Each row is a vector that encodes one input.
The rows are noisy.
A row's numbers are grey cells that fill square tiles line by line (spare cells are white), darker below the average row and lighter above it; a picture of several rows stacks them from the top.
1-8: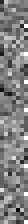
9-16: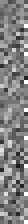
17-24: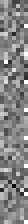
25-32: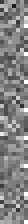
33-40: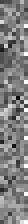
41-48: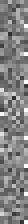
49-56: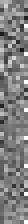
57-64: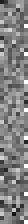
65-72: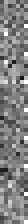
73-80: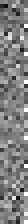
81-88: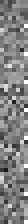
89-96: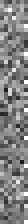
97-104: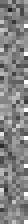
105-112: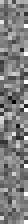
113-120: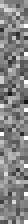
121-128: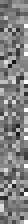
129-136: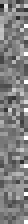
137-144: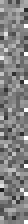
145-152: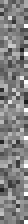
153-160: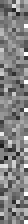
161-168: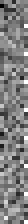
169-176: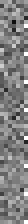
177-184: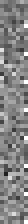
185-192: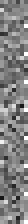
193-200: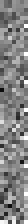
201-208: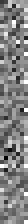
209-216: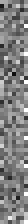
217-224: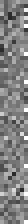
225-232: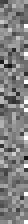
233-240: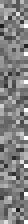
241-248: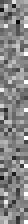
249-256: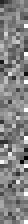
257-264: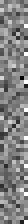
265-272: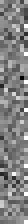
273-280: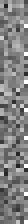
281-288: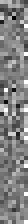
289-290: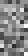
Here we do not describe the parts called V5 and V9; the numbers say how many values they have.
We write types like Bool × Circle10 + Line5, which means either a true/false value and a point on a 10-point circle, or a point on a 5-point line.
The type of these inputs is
(Bool × Bool × Bool × Bool + V5) × V9 + Label11 + Tree8.
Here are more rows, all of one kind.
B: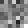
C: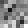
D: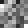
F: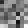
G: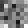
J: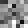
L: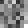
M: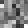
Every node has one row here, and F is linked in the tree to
B, C, G and M.
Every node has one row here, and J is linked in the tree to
C.
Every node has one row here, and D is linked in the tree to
M.
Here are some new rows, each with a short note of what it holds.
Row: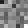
a node of an 8-node tree
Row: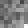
a value of V5 and a value of V9
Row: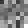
a node of an 8-node tree
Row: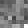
a value of V5 and a value of V9
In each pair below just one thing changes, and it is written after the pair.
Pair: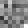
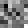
one of the four true/false values
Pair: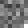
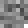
the value of V9
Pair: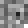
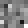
one of the four true/false values
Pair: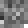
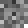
the value of V9
